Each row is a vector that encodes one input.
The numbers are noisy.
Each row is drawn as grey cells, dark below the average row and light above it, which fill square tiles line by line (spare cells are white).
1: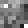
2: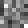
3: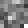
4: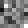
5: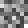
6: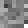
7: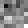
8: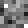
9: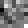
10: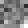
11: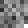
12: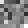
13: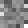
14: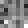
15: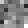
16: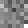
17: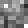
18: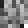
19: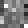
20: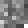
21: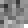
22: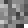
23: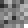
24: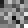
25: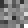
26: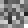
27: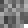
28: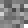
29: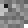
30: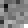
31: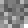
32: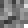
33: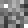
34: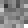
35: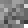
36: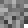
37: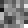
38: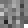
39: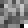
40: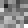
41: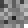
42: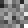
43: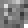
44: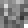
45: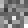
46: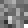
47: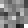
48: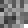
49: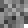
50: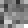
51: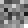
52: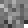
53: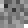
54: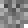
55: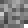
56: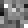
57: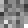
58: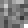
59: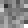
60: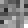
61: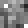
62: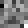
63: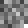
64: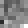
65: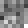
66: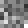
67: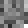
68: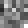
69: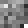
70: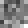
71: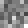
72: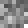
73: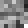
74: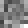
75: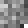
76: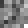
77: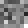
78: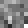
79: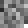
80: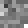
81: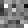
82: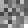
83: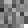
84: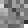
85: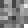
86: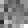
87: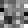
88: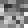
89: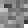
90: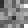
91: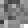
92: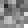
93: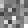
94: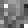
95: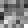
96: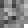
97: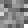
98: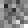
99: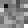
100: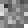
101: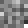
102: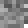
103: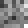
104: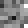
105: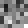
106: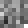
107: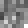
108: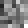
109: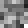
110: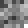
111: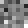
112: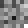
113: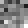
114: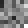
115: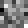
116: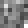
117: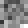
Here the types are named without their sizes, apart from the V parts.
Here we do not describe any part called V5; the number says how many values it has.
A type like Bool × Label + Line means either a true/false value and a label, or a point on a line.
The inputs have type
(Circle + V5) × Line.
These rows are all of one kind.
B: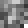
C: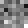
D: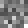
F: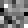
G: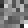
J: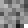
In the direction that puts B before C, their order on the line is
G, F, B, J, D, C.
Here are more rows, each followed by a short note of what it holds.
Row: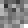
a point on a line and a value of V5
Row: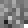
a point on a line and a value of V5
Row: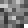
a point on a circle and a point on a line
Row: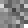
a point on a line and a value of V5
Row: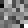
a point on a circle and a point on a line
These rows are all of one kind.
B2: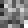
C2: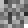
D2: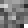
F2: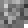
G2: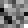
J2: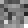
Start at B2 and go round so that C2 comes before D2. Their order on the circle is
B2, C2, J2, F2, G2, D2.
